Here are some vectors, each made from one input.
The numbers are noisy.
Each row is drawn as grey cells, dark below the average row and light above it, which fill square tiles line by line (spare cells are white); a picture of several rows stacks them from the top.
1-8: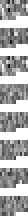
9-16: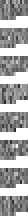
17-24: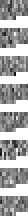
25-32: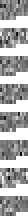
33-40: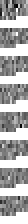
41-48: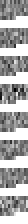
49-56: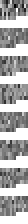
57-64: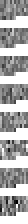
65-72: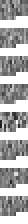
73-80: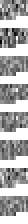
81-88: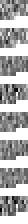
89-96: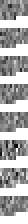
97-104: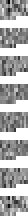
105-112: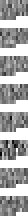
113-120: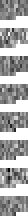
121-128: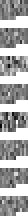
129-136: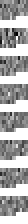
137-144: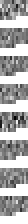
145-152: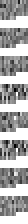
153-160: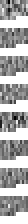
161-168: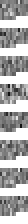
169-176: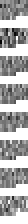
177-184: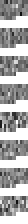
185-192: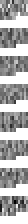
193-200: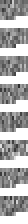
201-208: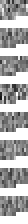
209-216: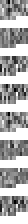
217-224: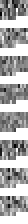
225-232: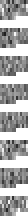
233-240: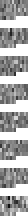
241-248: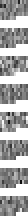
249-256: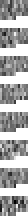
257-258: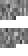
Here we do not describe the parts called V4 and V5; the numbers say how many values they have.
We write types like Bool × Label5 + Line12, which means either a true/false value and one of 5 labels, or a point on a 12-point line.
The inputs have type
(Circle10 + V4) × Label10 + Line7 + V5.
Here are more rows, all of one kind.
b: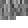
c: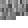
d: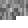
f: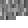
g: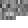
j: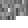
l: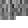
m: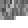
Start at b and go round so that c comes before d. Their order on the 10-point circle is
b, f, j, c, d, m, g, l.
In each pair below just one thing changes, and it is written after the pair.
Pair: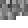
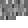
the label
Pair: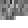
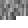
the label
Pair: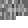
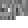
the label
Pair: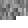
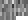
the label
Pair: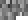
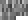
the label
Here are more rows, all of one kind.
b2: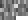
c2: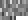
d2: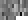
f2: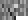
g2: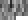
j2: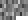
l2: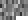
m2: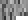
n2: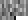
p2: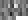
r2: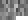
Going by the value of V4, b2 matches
f2 and p2.
